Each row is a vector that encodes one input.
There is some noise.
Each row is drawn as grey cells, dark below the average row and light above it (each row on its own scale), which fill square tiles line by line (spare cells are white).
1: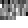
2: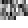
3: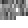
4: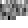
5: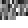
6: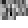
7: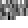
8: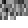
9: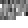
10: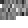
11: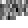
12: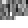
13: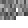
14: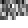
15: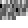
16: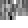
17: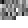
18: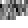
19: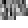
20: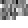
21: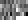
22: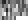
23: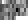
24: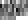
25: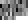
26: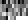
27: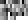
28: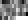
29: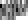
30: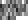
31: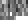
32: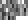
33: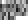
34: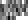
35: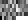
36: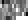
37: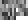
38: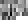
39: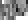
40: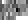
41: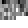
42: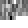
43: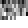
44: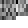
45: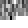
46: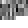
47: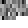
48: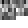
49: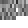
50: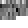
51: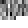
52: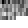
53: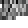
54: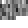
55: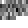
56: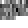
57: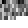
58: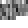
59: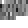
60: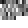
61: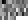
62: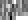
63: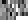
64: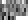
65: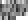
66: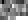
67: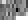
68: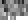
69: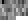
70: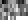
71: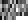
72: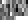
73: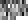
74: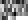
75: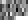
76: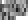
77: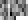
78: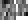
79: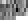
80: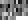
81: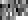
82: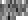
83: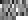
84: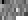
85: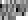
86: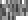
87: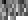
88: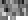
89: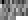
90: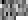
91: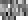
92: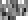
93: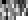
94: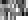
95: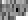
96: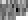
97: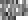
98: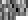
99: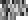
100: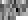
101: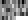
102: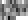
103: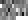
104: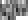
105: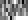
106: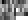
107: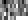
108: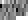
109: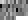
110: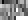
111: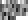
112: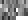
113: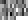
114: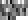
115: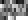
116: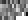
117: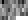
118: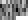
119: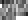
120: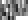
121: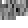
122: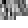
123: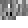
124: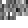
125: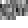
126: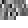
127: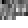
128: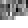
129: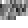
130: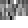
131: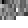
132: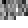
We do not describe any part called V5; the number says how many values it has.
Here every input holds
a list of up to two items, each a true/false value and a value of V5.
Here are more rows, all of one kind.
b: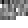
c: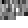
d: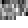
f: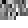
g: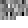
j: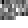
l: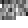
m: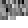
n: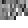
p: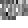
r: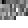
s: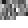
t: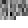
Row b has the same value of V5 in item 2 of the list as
r and t.
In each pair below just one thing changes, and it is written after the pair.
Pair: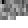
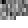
the value of V5 in item 1 of the list
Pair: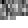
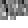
the value of V5 in item 2 of the list
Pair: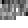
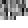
the value of V5 in item 1 of the list
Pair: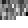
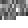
the value of V5 in item 1 of the list
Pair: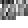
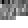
the value of V5 in item 2 of the list
